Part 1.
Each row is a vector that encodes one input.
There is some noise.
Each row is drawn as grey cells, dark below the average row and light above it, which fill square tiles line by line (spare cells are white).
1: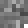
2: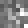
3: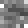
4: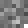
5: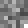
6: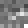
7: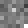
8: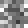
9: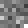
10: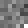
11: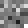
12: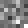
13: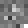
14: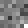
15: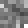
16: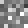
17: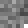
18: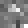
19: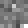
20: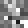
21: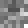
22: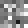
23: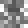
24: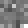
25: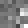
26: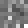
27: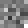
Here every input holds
three true/false values.
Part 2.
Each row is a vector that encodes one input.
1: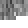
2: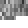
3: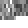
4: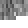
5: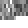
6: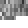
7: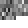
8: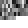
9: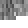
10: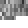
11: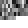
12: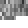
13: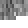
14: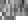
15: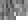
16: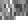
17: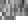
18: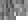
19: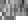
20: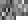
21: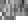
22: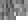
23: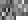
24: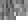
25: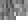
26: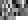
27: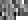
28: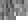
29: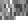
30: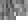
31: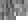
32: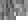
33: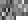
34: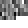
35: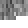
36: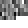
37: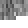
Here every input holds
a point on a 6-point circle.
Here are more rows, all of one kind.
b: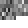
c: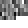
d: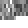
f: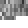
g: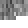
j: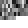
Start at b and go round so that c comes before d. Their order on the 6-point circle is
b, c, j, d, f, g.
